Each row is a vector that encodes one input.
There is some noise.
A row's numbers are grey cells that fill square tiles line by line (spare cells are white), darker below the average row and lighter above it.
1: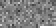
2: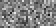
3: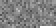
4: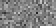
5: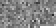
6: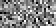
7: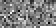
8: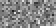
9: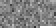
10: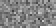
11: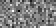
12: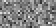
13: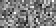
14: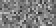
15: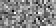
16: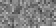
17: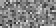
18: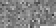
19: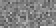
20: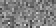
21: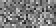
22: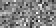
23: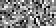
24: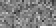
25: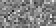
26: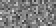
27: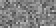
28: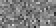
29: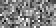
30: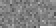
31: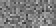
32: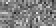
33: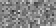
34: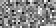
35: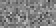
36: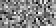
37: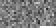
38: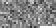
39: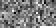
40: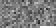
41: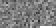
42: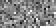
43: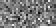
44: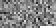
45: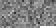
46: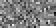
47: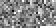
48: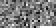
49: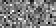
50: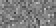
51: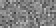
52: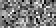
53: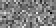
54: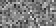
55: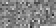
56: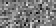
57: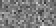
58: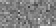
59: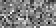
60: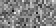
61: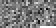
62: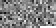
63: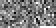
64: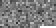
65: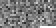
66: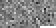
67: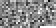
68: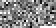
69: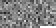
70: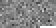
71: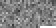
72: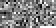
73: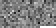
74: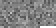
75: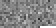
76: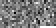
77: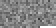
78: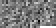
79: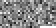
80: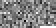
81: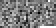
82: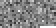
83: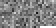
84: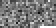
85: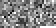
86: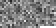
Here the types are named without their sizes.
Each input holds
either a point on a circle, or a point on a line.
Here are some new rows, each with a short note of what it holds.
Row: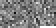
a point on a line
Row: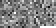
a point on a circle
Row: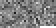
a point on a line
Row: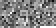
a point on a line
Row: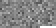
a point on a circle
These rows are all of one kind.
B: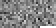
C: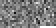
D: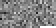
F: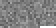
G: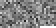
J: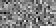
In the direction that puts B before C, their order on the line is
G, D, B, J, F, C.
